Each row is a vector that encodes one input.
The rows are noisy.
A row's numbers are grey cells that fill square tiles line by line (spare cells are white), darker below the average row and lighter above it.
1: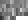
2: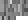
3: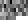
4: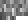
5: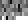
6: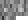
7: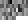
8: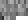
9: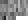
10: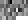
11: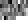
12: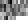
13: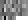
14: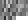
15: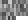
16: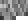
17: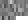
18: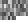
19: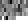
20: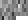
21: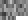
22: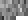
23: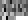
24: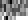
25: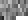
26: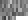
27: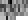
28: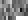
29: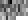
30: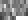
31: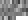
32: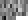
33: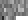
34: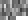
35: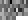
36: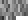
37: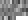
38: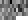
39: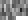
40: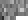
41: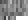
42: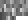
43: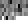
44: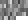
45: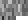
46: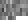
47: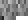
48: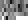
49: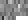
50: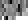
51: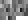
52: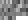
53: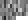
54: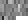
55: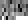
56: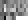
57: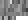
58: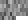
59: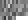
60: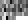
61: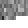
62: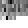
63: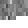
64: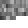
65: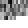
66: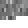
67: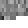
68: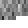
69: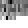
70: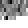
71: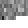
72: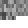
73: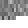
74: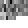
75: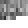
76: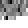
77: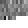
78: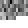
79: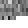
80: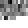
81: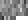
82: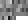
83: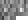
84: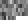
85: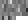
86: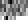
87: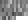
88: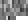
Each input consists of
a point on each of two 4-point lines, together with either a point on a 4-point line, or a point on an 8-point line.
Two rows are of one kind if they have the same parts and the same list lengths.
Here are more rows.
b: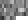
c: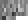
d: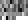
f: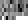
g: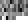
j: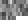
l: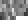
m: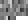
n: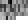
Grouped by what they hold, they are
b, c, j, l, m
d, f, g, n

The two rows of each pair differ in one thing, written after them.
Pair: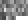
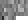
the place on one of the two 4-point lines
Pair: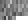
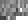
the place on the 8-point line
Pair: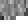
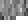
the place on one of the two 4-point lines
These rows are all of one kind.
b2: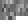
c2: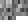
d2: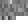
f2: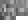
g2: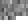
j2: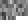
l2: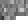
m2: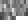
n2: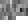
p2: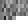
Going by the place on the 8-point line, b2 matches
c2, n2 and p2.
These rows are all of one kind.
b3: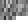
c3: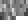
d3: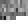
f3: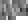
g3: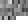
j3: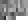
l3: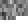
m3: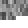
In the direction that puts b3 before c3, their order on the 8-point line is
b3, f3, g3, l3, m3, j3, d3, c3.
